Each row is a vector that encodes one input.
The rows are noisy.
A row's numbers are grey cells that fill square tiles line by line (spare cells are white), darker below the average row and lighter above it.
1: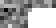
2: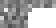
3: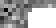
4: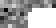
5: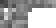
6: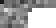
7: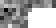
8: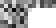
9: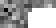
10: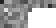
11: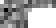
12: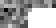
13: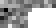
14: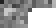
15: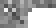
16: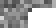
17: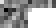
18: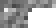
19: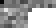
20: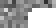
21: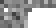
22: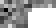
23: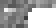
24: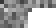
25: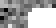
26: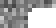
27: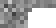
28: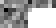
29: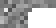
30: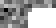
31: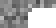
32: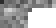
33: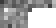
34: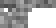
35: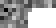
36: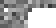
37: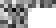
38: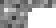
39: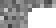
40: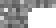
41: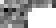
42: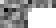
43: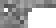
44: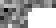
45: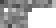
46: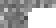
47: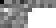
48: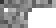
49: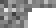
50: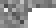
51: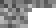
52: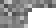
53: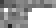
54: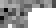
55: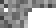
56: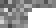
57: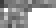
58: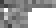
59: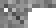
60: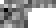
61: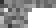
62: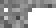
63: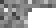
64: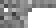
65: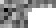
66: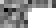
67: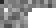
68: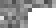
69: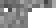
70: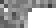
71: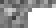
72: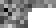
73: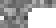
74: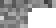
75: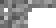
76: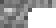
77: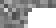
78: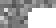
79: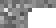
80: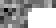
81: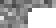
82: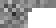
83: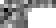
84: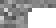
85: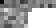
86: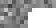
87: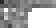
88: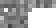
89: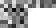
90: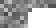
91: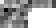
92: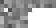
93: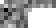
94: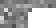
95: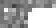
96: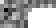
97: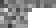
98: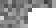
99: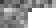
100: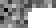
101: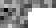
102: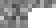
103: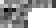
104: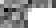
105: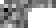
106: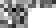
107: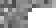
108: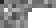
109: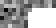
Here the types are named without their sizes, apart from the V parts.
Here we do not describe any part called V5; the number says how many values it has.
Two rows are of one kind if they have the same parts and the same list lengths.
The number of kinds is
3.
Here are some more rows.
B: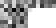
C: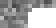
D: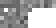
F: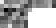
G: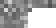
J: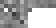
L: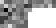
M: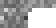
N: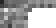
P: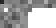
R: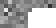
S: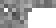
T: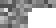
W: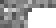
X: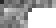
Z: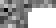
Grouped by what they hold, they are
B
C, D, G, J, M, N, P, R, S, T, W, X
F, L, Z

